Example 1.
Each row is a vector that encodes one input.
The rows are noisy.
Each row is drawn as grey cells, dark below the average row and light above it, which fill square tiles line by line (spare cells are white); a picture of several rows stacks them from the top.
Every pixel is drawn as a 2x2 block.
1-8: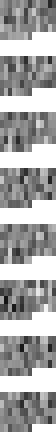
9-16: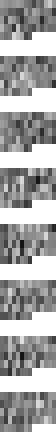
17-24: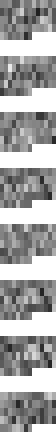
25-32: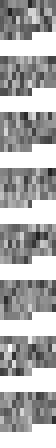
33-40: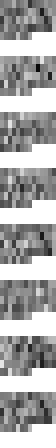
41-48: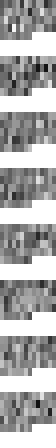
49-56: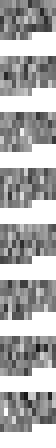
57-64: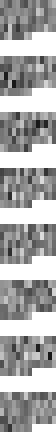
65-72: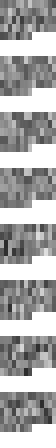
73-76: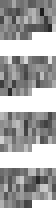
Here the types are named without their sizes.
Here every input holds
a label.
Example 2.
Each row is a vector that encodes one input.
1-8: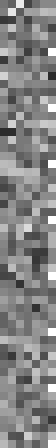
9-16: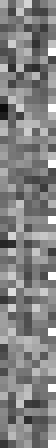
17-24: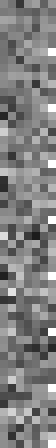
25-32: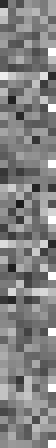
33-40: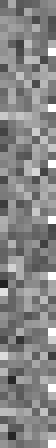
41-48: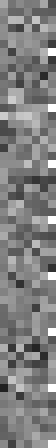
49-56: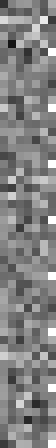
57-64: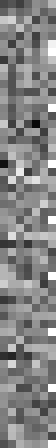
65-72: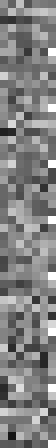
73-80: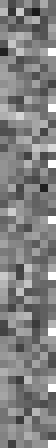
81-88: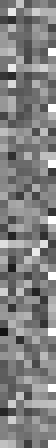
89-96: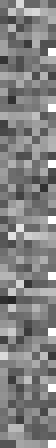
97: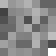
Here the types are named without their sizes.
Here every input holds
a node of a tree.
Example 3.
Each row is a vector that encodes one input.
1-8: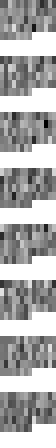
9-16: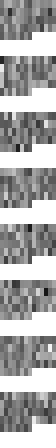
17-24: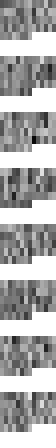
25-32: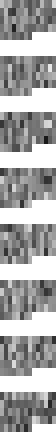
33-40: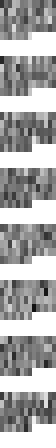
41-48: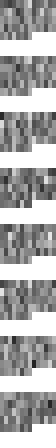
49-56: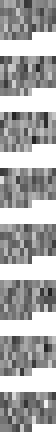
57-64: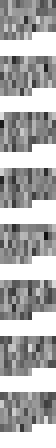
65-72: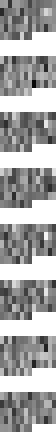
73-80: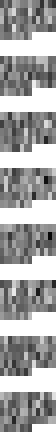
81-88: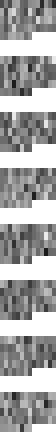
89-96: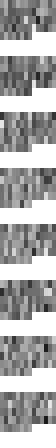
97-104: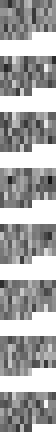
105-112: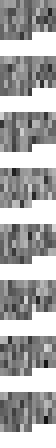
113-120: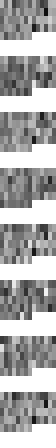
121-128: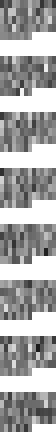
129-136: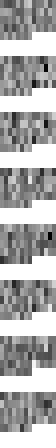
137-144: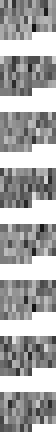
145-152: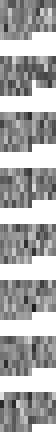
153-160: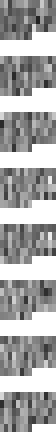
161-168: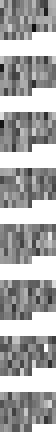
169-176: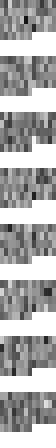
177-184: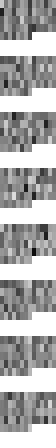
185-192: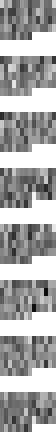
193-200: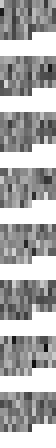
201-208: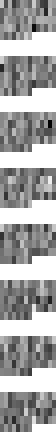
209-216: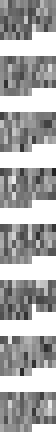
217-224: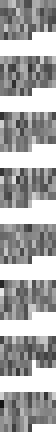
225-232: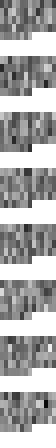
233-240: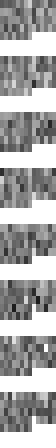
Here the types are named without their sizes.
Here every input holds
four true/false values.
